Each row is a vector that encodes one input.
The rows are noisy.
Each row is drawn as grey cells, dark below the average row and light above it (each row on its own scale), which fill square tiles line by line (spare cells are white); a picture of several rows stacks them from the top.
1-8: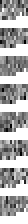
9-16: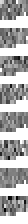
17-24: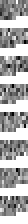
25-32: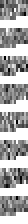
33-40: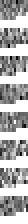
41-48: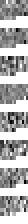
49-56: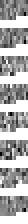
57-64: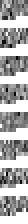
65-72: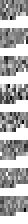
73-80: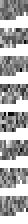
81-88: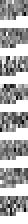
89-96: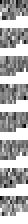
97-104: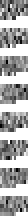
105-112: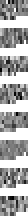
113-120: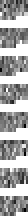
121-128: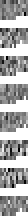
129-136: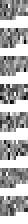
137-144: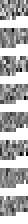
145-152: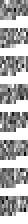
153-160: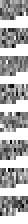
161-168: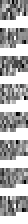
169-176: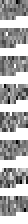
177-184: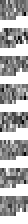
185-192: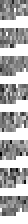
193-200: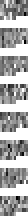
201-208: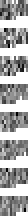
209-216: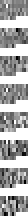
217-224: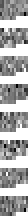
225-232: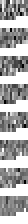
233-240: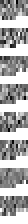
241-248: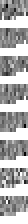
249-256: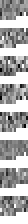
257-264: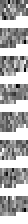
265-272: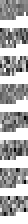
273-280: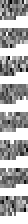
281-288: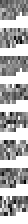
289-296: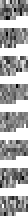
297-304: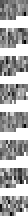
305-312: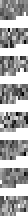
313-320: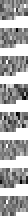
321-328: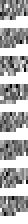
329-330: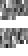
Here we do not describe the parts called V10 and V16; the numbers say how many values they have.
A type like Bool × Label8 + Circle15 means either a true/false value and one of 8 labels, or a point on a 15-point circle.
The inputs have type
(Label6 + Label9 × V16) × V10 + Unit.
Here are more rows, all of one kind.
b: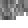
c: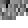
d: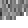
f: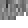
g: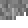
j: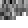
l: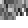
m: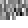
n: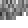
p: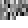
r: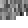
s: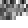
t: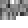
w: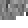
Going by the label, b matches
j, n and s.
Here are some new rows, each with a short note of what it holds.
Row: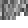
one of 9 labels, a value of V10 and a value of V16
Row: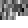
a fixed value
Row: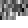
a fixed value
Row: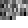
one of 9 labels, a value of V10 and a value of V16
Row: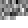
one of 9 labels, a value of V10 and a value of V16
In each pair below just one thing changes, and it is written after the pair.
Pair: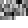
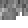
the value of V10
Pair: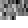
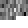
the value of V10
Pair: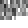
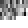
the value of V16
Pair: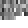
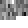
the value of V10
